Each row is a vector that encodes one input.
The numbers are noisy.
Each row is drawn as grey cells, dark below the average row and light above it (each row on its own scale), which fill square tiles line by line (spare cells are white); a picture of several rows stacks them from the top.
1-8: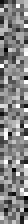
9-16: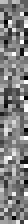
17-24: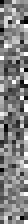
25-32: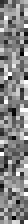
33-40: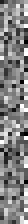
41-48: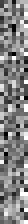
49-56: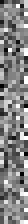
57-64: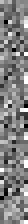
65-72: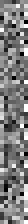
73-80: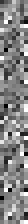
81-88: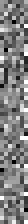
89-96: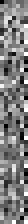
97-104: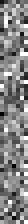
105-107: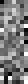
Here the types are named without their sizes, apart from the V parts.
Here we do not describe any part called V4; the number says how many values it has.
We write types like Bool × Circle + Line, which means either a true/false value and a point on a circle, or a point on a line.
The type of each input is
List(Bool × V4).
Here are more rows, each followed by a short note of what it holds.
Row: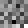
the empty list
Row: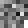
a list of two items
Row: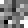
a list of two items
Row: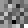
the empty list
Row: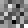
the empty list
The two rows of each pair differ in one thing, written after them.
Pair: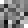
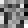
the value of V4 in item 1 of the list
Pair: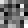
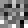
the value of V4 in item 2 of the list
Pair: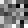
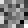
the true/false value in item 1 of the list
